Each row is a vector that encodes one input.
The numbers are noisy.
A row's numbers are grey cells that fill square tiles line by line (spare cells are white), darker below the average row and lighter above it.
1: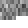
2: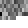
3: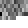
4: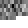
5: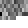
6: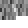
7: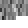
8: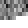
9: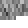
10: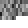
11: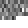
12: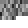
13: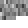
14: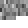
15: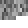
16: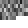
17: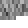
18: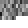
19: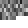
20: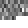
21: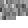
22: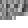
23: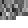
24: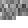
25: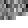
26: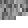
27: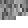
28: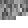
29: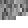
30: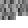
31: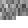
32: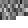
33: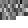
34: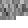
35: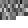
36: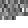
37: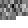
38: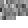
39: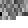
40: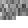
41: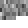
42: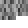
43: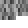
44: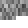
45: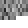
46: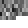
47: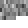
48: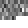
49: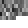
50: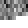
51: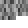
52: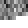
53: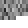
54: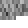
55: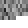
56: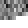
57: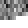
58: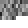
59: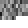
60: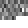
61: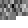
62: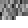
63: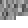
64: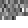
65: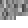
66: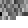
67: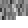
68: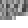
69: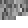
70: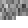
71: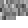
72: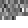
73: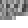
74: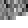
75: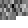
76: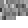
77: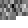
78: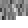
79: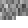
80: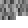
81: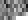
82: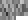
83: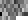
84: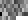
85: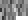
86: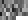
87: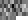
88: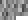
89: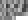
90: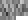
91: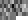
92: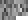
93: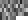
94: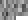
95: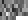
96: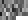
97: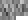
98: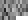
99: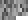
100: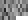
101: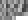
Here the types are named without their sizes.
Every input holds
either a label, or a point on a line and a true/false value.
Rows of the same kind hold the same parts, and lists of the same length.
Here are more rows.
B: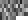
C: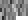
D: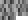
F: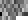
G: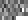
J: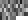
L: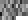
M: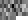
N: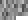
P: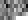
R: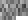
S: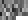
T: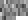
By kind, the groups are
B, F, G, J, L, M, S
C, D, N, P, R, T

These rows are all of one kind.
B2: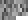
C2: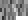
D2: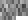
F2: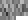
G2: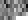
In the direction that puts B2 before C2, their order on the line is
G2, B2, F2, D2, C2.
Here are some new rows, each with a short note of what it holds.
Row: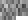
a point on a line and a true/false value
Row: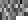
a label
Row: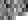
a point on a line and a true/false value
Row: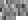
a point on a line and a true/false value
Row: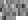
a point on a line and a true/false value
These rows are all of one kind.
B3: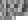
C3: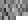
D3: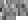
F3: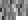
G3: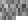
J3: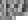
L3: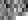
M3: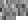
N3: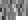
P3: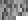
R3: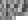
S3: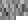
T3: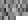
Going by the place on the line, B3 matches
J3, L3 and R3.
